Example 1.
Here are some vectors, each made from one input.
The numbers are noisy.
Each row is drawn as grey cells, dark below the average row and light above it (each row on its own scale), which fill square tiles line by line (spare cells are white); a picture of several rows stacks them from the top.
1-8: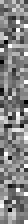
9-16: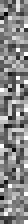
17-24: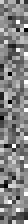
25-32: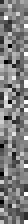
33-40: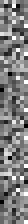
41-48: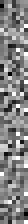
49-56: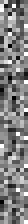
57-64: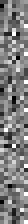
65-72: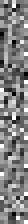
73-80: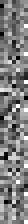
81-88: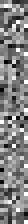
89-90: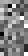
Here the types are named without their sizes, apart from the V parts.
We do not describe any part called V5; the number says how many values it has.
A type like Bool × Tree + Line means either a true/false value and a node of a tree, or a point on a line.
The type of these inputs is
Bool × V5 + Label.
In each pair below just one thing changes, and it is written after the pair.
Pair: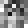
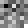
the value of V5
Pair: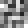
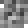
the value of V5
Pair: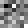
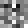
the value of V5
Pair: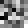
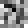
the value of V5
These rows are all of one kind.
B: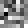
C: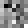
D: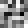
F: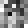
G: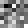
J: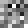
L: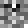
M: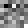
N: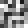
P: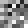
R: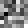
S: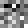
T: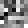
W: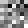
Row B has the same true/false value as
D, N, R and T.
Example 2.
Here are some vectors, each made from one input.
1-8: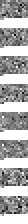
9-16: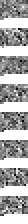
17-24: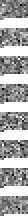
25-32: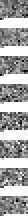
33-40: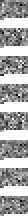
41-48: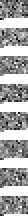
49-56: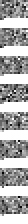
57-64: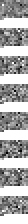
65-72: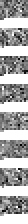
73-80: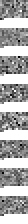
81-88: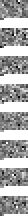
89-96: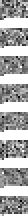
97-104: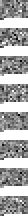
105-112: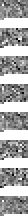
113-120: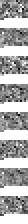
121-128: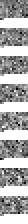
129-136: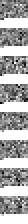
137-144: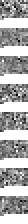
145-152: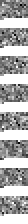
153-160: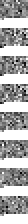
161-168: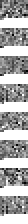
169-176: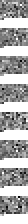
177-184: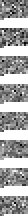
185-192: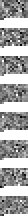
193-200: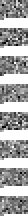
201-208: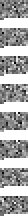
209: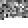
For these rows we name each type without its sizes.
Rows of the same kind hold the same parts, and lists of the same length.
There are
3 kinds of row.
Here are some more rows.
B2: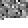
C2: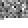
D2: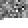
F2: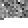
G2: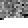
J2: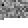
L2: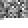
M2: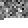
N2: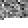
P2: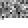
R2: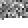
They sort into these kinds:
B2, C2, J2, L2, P2, R2
D2
F2, G2, M2, N2

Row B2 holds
four true/false values.
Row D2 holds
a point on a line.
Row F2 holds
a point on a circle and a point on a line.
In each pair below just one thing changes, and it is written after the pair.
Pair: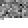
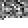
the place on the circle
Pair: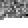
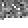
the place on the circle
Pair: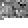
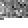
the place on the line
